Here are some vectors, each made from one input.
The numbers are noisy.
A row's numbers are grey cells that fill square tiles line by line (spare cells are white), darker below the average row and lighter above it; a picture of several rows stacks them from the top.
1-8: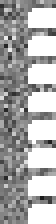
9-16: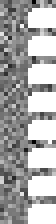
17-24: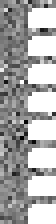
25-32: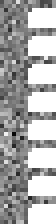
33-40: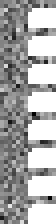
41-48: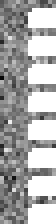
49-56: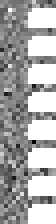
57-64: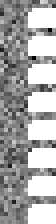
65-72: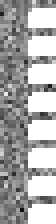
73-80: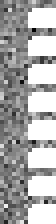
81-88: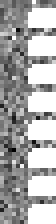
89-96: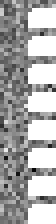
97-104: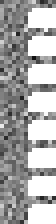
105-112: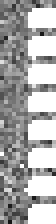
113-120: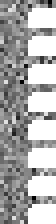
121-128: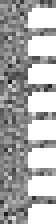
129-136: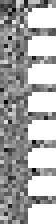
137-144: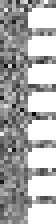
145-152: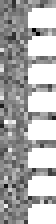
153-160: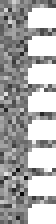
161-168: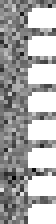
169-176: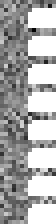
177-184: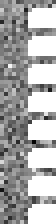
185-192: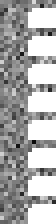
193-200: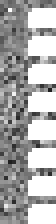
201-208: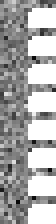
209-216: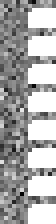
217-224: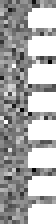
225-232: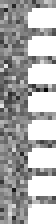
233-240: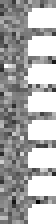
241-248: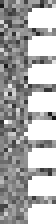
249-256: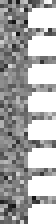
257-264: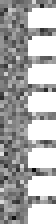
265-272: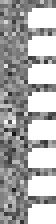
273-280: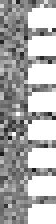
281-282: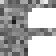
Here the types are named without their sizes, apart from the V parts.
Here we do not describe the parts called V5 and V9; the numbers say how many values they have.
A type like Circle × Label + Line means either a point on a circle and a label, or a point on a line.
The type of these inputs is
(Bool × Circle + V5) × (Tree + V9).
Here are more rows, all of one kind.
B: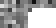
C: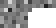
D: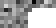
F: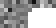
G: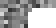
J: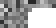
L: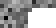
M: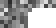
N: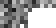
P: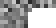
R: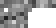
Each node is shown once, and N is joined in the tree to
F and M.
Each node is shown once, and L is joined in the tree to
F and R.
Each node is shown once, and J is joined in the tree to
F.
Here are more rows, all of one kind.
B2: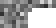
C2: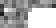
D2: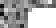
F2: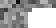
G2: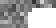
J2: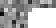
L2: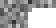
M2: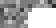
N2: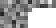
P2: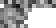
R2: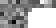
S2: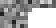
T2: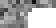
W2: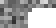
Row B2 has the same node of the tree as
J2, L2, N2 and S2.
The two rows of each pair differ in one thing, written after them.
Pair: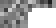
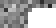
the place on the circle
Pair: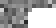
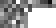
the true/false value
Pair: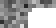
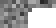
the true/false value
